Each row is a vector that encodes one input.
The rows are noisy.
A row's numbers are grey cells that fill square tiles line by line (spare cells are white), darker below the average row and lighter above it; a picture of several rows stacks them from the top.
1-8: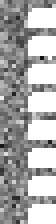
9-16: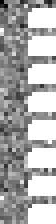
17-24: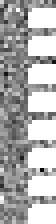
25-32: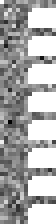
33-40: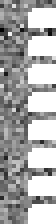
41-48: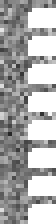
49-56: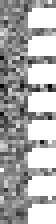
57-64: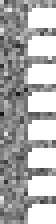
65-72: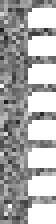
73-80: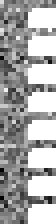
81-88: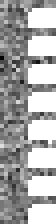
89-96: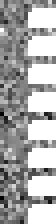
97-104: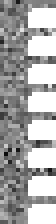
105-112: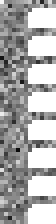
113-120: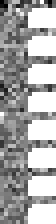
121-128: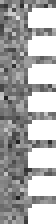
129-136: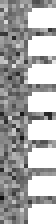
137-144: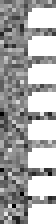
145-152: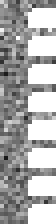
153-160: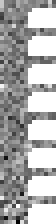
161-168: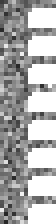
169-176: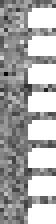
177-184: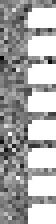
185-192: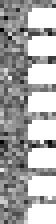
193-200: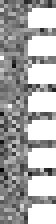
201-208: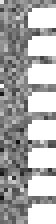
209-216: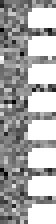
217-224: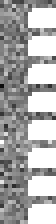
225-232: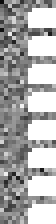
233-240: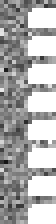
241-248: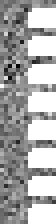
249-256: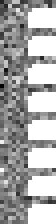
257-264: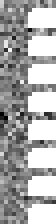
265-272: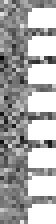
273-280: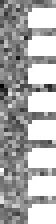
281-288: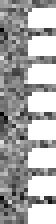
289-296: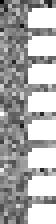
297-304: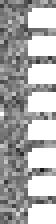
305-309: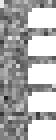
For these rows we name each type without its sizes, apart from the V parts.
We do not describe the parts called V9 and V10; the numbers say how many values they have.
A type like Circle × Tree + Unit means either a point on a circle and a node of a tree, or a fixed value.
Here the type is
((Bool × Bool × Bool + V9) × (Circle + Unit) + Unit) × Label × V10.
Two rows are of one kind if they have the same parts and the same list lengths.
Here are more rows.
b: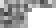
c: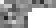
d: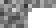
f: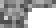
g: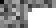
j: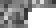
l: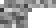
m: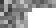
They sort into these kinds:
b, d, f, j
c
g
l
m

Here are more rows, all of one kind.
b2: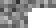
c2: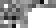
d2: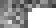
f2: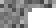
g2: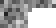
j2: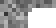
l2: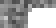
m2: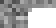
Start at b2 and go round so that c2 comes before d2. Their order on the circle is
b2, l2, m2, j2, g2, c2, f2, d2.
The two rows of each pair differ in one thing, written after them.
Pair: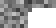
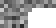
the value of V10
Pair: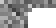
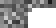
the value of V10
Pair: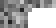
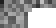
the value of V9
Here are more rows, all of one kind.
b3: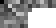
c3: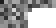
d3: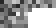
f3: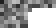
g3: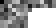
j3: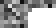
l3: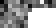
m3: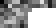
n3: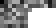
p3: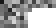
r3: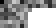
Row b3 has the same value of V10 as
j3, m3, n3 and p3.
